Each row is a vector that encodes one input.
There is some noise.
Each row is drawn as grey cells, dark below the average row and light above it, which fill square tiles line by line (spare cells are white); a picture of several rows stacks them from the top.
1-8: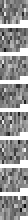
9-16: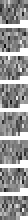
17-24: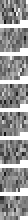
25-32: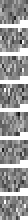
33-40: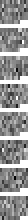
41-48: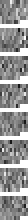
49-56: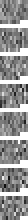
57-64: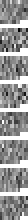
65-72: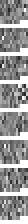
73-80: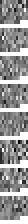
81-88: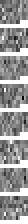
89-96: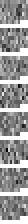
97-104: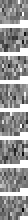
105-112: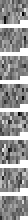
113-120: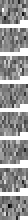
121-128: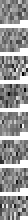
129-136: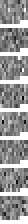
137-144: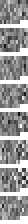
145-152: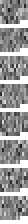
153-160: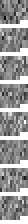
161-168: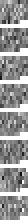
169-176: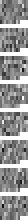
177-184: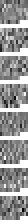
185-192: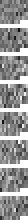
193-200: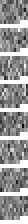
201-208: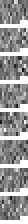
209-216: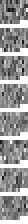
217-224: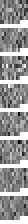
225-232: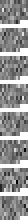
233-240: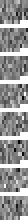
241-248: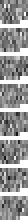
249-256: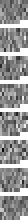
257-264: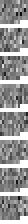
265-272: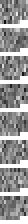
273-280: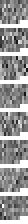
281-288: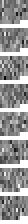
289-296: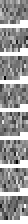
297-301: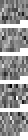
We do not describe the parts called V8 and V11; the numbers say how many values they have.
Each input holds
either two labels (each one of 10) and a value of V8, or a value of V11.
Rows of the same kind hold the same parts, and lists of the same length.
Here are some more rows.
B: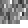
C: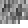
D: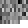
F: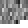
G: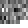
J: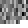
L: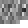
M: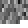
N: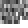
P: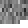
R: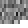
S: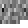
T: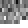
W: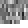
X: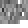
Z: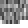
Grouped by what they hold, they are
B, D, F, G, J, M, N, T, W, Z
C, L, P, R, S, X

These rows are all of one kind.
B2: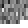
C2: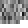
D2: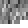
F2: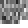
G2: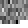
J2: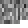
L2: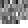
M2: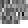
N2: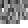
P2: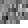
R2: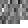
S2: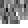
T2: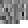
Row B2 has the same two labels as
G2, L2, M2 and N2.
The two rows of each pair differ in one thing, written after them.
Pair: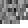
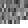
one of the two labels
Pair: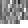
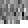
the value of V8
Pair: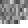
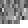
the value of V8
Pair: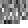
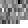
the value of V8
